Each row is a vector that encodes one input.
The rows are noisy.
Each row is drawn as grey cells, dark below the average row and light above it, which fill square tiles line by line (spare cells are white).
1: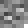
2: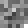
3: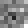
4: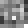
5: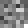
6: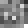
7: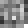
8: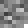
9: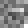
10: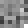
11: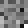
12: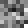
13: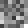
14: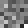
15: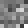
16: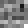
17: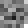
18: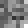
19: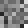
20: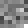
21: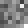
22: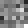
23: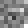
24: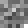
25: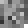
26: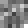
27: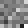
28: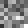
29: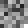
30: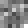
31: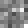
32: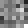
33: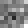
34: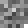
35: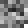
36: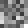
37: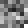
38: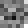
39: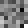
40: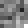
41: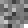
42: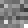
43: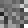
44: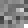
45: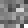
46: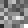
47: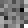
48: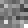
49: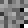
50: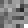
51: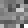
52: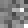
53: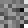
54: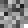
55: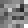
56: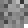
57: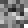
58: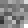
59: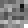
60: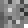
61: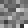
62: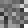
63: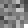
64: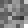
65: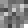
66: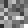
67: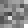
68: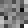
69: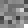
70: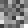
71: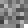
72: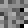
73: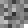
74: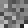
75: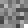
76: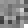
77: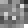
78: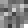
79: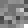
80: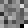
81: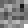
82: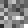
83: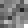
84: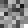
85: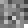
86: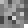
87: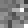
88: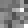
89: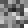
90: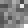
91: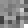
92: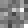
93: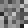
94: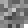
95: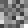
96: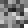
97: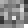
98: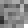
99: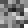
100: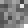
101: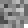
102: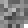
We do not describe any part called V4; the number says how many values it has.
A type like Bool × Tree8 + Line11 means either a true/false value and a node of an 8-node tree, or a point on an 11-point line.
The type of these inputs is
List2(Line5) × V4.
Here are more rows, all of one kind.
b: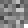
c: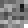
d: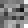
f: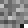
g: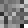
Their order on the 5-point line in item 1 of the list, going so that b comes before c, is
b, f, g, d, c.
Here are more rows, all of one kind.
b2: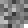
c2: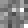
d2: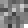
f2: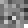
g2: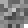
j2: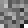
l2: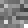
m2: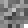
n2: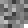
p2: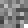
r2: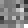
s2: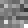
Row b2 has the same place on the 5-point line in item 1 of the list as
f2, l2, n2 and s2.
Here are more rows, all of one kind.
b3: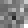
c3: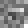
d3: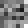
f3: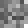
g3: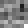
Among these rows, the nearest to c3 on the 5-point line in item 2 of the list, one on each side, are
f3 and g3.
